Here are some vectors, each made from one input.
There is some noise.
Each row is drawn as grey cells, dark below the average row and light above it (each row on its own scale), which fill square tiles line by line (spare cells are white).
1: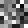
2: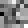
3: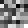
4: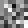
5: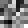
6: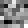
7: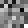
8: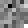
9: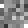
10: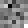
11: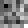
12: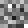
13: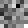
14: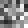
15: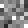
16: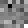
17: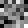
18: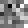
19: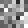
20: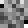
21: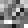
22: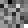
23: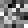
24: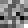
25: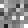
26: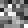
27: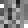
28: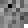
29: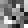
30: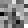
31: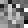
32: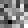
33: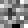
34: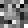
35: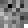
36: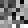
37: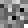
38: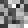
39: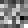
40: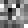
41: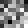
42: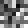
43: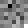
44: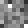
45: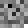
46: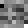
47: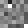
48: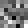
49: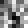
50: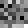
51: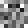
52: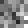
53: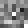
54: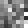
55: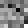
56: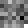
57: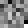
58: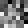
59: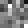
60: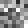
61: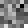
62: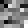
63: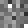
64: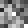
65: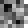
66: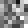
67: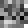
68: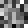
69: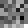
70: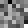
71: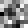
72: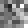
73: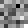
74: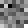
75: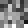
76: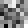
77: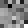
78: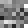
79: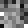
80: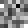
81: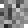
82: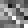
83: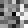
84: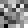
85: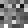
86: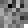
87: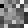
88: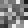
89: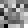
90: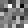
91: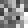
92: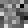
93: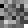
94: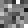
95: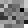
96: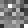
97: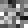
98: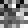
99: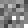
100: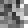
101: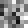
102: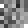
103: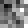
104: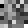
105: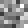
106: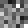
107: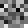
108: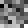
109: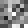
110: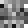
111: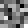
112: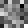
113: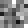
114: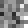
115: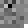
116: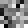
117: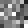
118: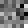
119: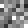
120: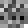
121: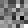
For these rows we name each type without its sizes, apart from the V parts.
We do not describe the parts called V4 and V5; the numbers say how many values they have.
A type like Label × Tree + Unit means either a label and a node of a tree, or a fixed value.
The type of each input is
(Bool × Circle + V5) × V4.
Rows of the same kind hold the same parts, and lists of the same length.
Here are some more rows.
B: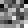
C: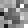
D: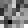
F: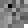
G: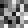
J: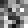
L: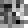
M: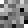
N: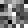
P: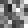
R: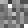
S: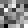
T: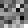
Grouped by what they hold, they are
B, F, M, N, R, T
C, D, G, J, L, P, S

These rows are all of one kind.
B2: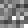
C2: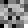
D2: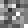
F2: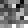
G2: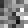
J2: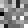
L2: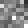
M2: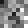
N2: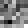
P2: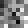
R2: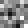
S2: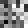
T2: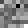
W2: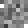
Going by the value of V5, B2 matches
L2, R2, T2 and W2.
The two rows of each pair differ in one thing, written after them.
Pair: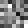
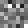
the value of V4
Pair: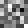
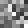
the value of V4
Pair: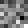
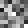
the true/false value
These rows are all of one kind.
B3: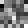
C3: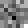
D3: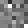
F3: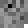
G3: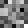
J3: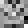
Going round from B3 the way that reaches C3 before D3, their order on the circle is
B3, G3, C3, D3, J3, F3.
